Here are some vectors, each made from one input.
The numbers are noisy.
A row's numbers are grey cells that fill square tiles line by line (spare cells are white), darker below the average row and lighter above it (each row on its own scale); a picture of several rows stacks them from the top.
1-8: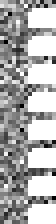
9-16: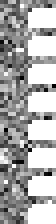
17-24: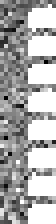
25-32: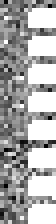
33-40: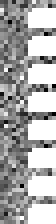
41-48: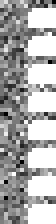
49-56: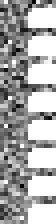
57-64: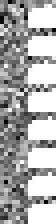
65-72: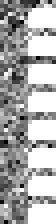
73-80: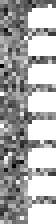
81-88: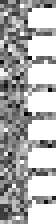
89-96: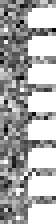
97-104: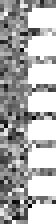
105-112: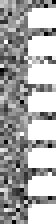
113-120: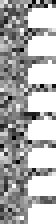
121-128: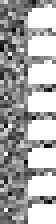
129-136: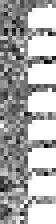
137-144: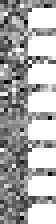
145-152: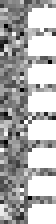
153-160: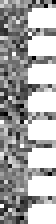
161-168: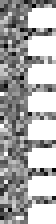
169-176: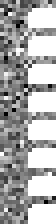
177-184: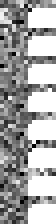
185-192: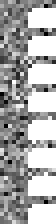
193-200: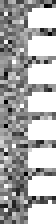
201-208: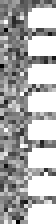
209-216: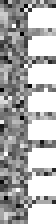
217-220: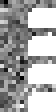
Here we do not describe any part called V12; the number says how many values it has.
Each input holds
a point on an 11-point line, together with either a point on a 7-point line, or a value of V12.
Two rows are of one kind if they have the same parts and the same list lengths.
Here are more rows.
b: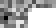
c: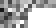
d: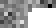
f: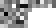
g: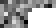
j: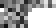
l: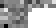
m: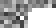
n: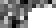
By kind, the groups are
b, c, d, g
f, j, l, m, n

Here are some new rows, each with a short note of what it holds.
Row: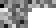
a point on an 11-point line and a value of V12
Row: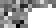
a point on an 11-point line and a value of V12
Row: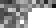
a point on an 11-point line and a value of V12
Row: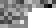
a point on a 7-point line and a point on an 11-point line
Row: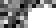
a point on an 11-point line and a value of V12
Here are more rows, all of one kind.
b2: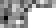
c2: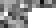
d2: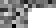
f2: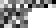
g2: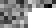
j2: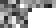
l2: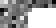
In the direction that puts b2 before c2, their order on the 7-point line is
b2, j2, d2, f2, c2, l2, g2.
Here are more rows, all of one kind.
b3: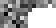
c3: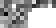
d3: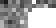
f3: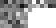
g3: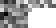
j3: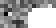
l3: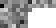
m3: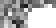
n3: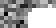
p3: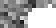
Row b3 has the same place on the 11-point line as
j3, m3, n3 and p3.
